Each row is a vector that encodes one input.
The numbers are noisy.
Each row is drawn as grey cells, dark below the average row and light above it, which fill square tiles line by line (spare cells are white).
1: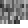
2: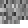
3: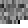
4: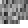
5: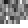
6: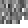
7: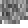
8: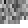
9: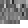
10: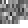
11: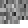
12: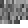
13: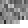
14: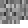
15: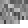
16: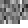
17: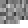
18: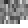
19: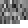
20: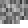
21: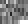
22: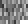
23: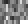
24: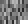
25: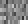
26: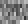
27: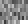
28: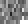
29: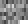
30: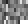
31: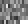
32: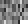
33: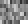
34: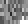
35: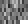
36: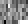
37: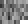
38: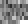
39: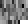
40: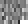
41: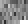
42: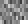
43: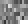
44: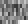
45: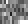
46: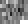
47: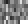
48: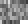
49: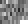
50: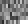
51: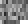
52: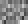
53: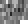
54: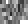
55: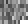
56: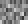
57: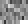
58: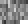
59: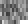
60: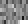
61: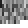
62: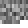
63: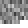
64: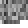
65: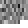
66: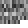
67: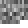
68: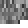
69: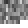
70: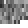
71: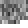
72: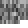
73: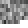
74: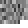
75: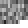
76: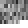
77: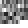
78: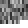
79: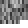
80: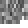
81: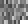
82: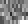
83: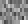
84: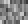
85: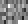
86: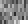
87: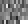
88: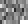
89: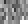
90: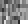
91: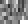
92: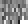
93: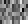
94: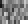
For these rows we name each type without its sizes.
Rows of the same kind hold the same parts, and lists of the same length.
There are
3 kinds of row.
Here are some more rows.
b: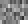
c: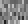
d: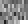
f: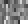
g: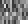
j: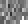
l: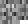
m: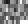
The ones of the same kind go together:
b, c, d, l
f, j, m
g

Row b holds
a node of a tree.
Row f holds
three true/false values.
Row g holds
a point on a line.
